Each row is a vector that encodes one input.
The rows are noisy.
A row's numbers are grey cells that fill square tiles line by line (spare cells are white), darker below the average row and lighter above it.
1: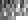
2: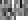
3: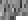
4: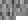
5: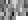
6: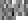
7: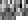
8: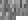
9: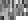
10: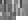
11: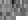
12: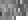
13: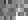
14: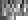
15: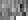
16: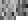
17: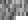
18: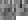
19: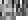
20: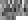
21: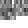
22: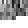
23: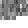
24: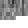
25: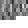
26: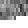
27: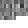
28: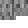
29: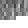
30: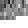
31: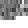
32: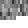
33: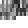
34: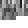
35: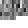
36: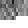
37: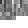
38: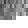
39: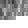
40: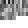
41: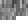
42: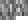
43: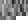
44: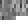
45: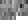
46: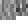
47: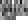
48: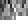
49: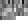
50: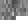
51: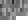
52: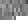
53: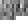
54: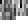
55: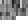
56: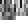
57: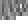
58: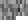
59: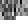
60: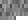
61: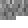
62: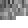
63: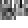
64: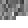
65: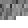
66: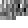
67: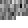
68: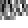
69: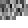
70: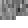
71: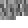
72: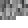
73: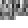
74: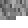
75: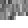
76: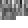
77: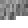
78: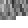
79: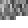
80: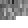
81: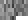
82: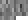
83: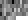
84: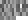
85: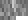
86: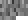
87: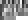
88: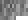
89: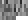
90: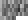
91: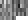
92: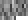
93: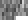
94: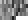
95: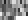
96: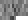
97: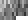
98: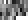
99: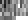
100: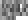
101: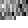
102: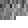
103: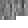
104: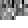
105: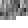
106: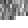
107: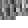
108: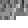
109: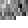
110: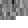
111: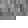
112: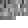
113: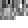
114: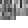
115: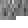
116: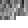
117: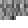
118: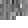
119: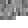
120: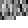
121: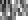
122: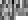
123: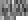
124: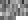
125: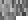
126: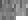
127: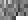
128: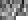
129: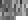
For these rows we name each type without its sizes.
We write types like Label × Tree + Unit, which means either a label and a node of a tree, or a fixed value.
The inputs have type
Bool × Circle.
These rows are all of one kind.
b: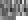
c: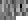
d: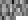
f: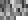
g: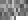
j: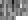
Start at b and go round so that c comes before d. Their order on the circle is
b, c, d, f, g, j.
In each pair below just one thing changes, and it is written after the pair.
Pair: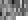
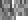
the true/false value
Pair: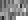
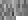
the place on the circle
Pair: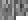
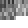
the true/false value
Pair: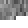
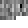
the place on the circle
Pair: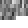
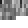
the place on the circle
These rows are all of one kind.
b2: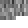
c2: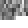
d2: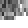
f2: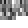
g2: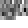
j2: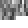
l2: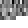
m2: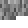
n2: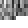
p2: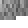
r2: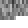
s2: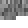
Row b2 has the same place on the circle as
l2 and m2.
